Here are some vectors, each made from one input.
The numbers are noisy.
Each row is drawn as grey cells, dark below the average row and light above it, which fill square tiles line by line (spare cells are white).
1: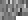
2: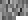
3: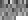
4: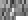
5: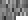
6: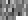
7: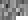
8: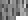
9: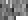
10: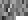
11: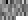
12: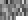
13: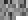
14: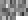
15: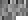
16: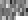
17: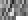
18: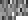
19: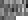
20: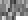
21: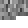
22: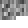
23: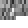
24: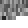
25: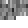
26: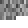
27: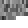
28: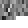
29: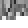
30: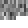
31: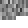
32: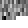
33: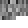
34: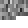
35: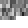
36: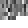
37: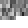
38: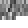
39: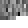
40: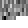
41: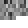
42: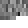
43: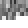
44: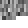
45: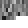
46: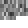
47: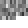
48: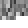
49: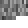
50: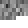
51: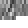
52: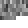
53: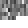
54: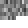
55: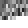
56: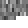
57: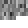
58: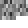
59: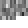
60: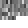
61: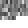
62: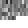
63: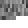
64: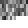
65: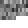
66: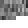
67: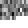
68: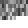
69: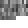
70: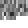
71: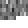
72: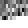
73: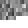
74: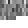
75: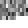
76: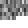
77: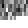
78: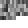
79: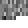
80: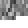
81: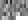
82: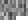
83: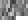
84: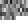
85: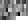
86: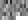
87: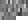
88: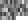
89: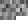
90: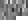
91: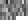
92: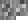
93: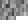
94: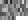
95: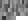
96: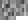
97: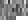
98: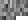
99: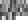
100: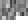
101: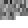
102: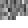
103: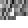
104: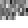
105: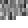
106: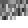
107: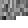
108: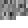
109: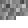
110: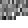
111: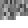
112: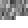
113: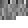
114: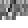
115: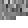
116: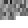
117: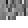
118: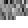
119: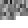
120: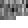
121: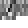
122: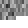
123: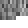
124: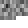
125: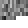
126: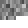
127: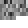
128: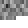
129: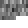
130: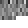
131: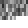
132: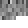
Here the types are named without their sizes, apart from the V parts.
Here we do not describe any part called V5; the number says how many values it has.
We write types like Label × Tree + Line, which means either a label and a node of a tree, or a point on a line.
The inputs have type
Label × V5 + List(Line).
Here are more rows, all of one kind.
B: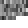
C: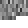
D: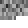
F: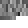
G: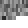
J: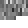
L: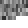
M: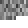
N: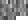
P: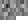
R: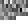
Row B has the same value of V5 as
P and R.
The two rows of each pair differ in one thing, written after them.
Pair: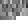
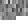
the label
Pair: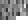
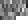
the value of V5
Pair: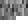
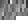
the label
